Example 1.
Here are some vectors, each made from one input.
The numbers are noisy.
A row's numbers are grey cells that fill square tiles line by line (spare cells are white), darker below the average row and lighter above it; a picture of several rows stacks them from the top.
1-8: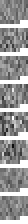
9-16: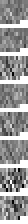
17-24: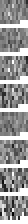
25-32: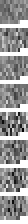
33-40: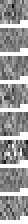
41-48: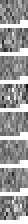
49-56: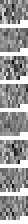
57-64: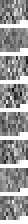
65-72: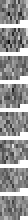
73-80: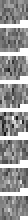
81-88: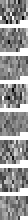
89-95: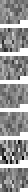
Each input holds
either one of 11 labels, or a point on an 11-point line.
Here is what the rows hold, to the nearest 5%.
About 55% of them hold one of 11 labels. The rest hold a point on an 11-point line.
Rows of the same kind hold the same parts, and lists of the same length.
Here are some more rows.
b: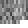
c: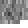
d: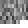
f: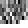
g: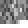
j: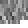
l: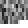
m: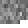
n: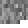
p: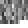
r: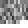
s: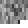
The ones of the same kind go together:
b, c, d, g, j, l, r
f, m, n, p, s

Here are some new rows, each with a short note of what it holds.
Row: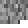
a point on an 11-point line
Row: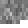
a point on an 11-point line
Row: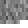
one of 11 labels
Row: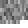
one of 11 labels
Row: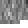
a point on an 11-point line
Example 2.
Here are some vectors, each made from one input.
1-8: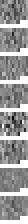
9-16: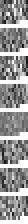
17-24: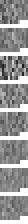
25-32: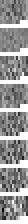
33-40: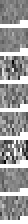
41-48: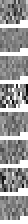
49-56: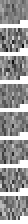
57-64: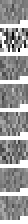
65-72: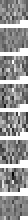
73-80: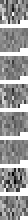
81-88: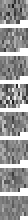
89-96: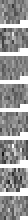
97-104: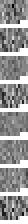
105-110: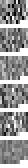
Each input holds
one of 11 labels and a point on a 10-point line.
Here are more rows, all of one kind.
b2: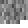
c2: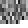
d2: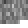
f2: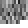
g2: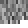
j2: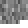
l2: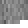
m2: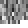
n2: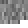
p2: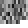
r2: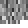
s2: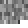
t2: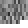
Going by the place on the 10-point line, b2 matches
c2, f2, p2 and s2.
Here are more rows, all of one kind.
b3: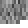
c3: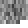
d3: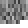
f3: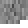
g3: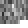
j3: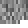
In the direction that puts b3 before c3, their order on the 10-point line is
b3, d3, g3, c3, j3, f3.
